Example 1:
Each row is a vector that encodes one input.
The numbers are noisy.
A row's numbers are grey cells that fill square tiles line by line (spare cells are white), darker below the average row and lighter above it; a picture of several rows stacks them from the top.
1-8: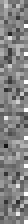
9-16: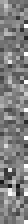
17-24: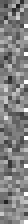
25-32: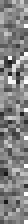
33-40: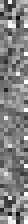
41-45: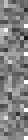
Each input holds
either a fixed value, or three true/false values.
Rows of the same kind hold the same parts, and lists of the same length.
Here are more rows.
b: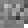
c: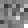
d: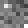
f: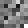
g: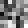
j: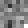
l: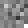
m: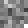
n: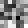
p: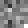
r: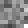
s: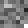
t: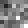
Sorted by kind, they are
b, c, d, f, j, l, m, p, r, s, t
g, n

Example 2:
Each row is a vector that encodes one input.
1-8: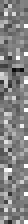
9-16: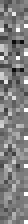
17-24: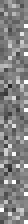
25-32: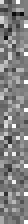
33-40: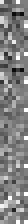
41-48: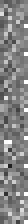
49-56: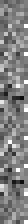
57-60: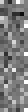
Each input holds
either a fixed value, or three true/false values.
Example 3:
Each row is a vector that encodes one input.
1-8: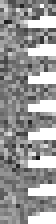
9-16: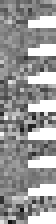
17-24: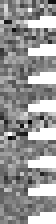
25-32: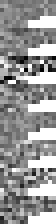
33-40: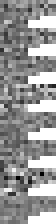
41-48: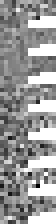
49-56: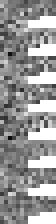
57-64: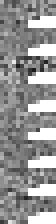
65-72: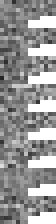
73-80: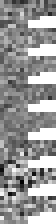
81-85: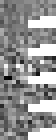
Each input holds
a point on a 10-point line.
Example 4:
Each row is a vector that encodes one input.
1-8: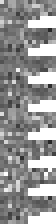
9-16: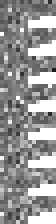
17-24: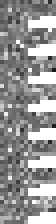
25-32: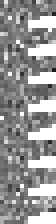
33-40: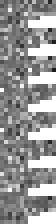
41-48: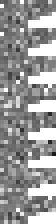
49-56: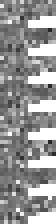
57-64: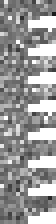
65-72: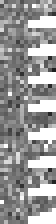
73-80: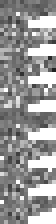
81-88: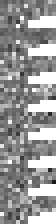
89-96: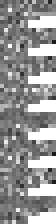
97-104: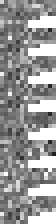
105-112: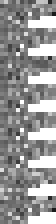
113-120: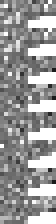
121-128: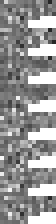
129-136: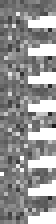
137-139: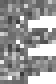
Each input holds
four true/false values.
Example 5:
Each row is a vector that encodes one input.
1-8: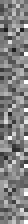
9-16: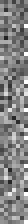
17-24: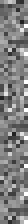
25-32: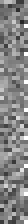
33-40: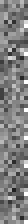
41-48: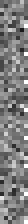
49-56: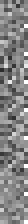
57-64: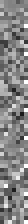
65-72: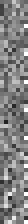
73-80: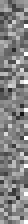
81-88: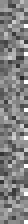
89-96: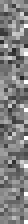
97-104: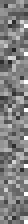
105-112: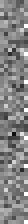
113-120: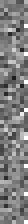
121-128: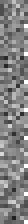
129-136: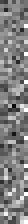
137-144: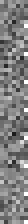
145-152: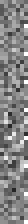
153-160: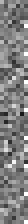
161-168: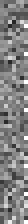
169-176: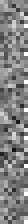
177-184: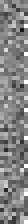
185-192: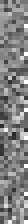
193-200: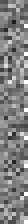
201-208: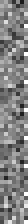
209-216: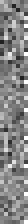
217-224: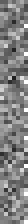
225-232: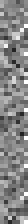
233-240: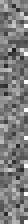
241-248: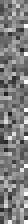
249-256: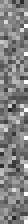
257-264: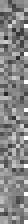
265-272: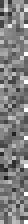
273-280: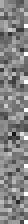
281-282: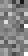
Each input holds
a point on a 14-point line.
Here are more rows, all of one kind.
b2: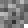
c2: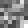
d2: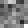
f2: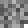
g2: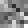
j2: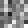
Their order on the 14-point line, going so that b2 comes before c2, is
j2, g2, f2, d2, b2, c2.
